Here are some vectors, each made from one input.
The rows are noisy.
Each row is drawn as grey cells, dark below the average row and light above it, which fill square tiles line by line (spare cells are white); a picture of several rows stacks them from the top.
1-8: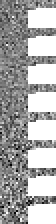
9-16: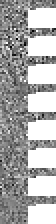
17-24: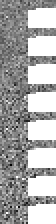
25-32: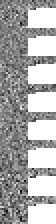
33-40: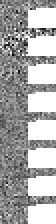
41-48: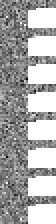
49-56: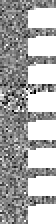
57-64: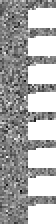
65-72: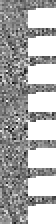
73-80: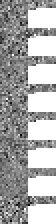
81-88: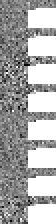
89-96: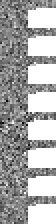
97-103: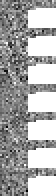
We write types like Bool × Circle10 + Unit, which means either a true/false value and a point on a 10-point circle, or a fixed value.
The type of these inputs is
(Line5 + Line7) × Line7.
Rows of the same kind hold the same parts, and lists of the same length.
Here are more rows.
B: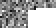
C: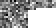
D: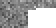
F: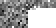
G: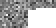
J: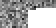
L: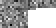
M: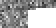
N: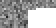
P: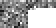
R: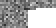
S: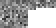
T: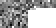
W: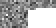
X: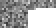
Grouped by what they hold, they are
B, C, J, L, M, R
D, F, G, N, P, S, T, W, X

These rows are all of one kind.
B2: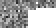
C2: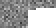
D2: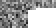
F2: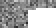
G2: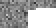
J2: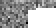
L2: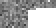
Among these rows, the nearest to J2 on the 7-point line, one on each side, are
F2 and G2.
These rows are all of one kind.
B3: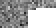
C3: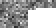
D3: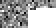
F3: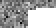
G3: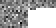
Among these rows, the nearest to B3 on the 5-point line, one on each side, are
C3 and G3.
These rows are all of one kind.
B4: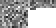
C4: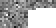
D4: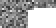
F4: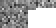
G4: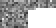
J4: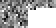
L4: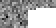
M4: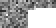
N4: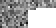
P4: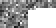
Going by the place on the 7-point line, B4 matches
C4, F4 and P4.
